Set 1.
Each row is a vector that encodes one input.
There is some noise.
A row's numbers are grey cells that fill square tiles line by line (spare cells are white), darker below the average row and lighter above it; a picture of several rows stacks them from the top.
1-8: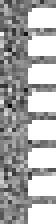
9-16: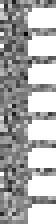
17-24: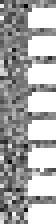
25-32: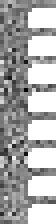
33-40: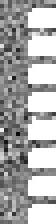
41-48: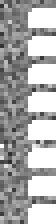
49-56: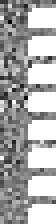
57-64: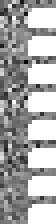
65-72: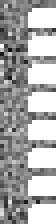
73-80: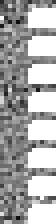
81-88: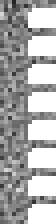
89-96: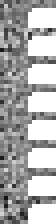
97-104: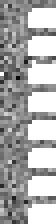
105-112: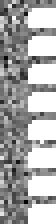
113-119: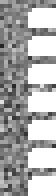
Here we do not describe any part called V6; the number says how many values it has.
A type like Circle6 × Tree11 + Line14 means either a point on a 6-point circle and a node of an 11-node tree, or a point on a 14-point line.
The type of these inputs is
Bool × V6 + Line4 × Line4 + Unit.
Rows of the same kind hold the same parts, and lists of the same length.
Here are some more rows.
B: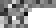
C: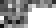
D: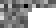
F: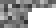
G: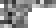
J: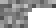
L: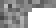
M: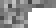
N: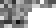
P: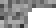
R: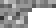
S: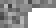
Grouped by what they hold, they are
B
C, D, F, G, N
J, L, M, P, R, S

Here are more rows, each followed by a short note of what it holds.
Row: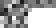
a fixed value
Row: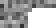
a true/false value and a value of V6
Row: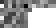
a point on each of two 4-point lines
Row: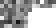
a point on each of two 4-point lines
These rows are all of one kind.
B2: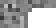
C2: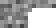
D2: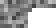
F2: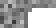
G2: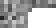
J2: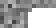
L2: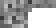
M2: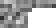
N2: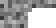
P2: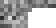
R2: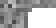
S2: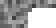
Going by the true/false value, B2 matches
F2, J2, L2 and R2.
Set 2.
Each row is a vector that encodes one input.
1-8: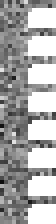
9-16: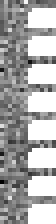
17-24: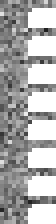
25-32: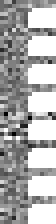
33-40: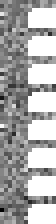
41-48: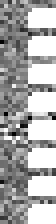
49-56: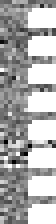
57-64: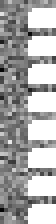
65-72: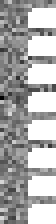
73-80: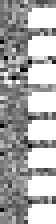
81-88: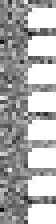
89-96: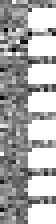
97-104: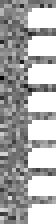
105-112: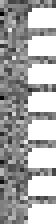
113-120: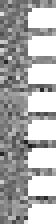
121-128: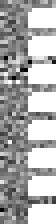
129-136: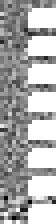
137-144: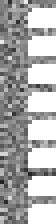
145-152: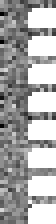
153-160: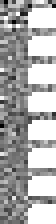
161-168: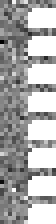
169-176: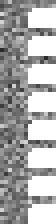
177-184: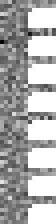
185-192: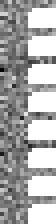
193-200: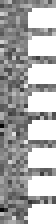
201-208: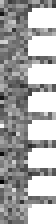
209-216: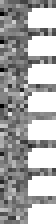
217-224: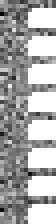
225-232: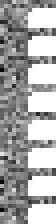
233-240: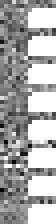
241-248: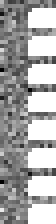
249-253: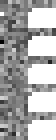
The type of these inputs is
List3(Line4).
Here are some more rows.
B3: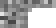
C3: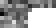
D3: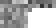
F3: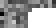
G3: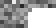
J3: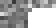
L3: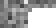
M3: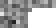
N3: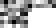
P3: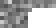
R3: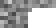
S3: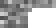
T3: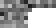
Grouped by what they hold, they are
B3, J3, M3, P3, R3, S3
C3, F3, T3
D3, G3, L3
N3

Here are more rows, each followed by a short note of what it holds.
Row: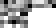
the empty list
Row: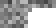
a list of three items
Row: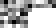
the empty list
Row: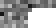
a list of one item
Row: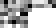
the empty list
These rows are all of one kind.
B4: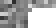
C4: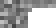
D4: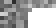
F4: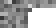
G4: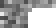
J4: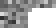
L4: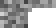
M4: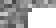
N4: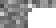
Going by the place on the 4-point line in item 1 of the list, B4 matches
D4, F4 and M4.
